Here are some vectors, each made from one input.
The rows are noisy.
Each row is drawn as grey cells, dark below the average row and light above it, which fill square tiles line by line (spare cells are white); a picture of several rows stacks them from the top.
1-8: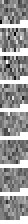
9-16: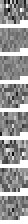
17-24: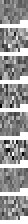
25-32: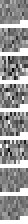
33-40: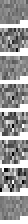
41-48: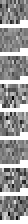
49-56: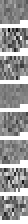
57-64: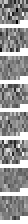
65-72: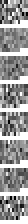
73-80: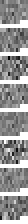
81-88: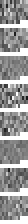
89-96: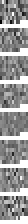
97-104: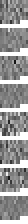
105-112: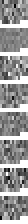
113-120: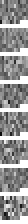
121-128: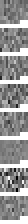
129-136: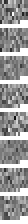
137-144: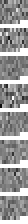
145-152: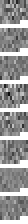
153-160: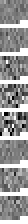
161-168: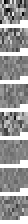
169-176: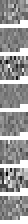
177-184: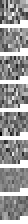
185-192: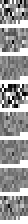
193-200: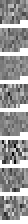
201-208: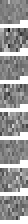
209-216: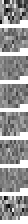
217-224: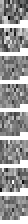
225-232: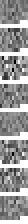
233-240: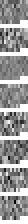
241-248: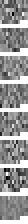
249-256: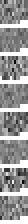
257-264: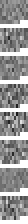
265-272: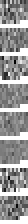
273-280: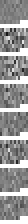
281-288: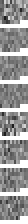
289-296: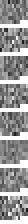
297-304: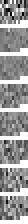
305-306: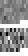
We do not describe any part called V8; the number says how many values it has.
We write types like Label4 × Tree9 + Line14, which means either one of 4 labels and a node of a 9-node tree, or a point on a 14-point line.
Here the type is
Line7 × Line9 + List3(Bool × V8).
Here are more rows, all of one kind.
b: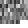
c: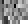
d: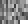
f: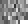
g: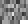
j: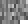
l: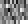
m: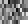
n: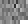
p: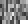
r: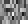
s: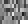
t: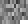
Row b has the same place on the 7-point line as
c, g and p.
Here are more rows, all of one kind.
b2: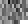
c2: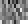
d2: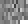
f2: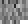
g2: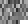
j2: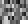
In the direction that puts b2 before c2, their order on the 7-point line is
j2, b2, d2, c2, f2, g2.
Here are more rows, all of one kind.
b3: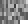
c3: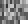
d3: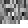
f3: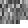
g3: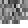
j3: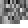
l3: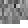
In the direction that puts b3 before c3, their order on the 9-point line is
g3, f3, j3, b3, l3, c3, d3.
